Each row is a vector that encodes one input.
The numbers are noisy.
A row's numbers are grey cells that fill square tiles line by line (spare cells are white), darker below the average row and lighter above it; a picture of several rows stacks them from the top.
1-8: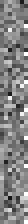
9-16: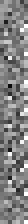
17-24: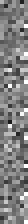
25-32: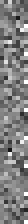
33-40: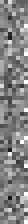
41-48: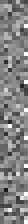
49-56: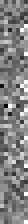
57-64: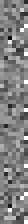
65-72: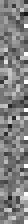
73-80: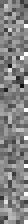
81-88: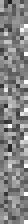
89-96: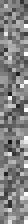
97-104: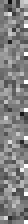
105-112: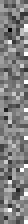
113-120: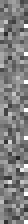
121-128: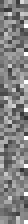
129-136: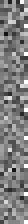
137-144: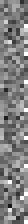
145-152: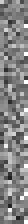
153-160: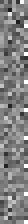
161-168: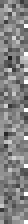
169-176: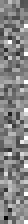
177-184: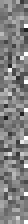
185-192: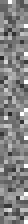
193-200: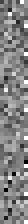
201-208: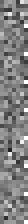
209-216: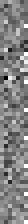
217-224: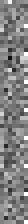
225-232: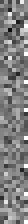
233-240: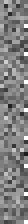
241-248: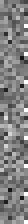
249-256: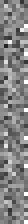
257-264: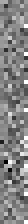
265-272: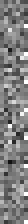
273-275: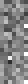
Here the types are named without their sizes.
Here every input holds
a label, together with either a point on a circle, or a fixed value.
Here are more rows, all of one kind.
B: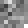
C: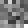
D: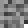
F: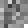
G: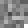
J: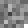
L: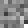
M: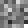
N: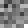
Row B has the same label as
G and J.
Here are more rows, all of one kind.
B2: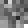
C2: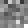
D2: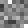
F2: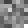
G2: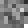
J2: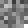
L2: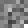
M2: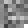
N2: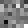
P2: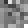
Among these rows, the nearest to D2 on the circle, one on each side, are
L2 and M2.
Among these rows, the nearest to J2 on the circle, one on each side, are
B2 and C2.
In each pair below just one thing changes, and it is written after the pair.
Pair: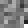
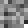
the place on the circle
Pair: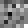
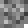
the label
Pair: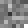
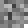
the label
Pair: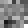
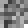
the label
